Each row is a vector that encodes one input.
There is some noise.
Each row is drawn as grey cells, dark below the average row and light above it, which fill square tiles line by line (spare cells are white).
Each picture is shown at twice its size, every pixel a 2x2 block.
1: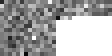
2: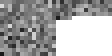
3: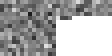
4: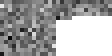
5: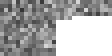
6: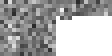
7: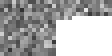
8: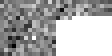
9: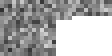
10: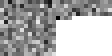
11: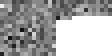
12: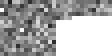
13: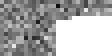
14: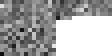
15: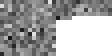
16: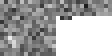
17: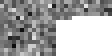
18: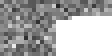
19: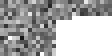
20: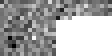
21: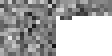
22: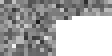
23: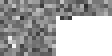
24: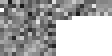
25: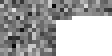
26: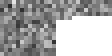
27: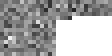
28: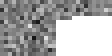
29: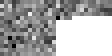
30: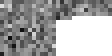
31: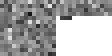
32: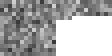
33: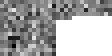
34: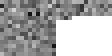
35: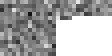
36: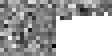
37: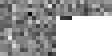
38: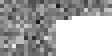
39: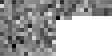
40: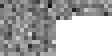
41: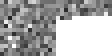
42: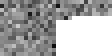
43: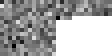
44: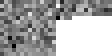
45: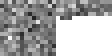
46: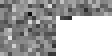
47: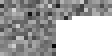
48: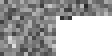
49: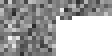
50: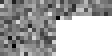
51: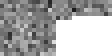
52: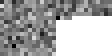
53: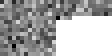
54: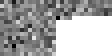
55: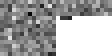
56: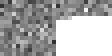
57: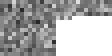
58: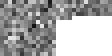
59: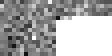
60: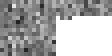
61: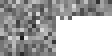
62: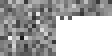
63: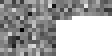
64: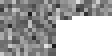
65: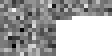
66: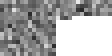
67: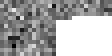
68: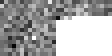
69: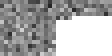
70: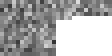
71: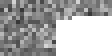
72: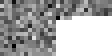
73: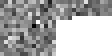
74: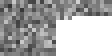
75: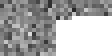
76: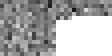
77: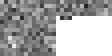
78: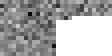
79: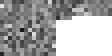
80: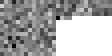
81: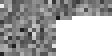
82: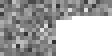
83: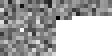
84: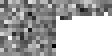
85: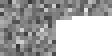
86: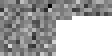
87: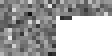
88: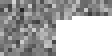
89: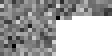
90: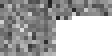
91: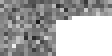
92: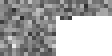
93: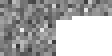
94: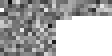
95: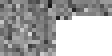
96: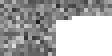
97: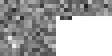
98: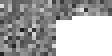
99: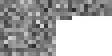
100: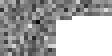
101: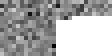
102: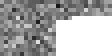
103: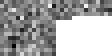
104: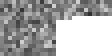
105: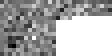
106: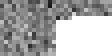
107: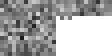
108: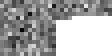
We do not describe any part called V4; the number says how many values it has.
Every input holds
a value of V4, together with either a point on a 5-point line, or a point on a 6-point line.
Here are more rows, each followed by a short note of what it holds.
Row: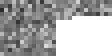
a point on a 6-point line and a value of V4
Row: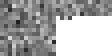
a point on a 6-point line and a value of V4
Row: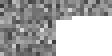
a point on a 6-point line and a value of V4
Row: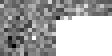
a point on a 5-point line and a value of V4
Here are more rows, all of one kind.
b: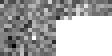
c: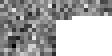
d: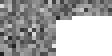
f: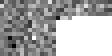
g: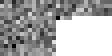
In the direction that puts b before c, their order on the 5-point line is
g, b, f, d, c.
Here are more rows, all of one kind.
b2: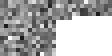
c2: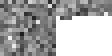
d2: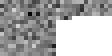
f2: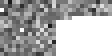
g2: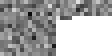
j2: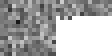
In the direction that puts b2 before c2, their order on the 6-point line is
b2, c2, j2, g2, d2, f2.
